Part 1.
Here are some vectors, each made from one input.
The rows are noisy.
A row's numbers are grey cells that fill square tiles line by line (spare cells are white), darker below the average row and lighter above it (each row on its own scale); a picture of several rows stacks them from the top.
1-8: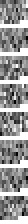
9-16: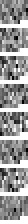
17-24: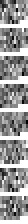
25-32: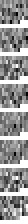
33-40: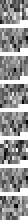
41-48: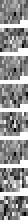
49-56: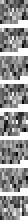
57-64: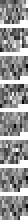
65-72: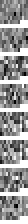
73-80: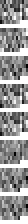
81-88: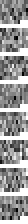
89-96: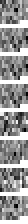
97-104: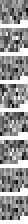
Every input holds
a point on an 11-point circle.
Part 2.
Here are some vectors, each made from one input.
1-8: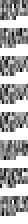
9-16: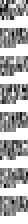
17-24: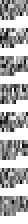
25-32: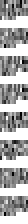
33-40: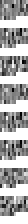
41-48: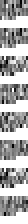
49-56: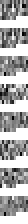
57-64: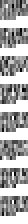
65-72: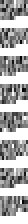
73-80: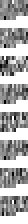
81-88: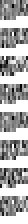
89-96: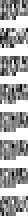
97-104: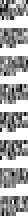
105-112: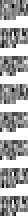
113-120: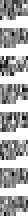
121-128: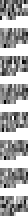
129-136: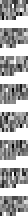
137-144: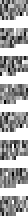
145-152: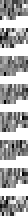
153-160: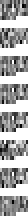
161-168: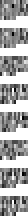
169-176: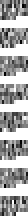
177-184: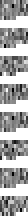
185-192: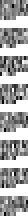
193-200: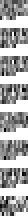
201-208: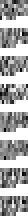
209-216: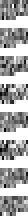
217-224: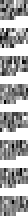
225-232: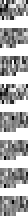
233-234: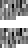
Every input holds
a point on a 20-point line.
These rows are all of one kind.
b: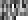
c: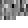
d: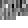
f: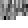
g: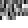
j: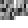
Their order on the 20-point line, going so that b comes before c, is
j, b, f, c, d, g.
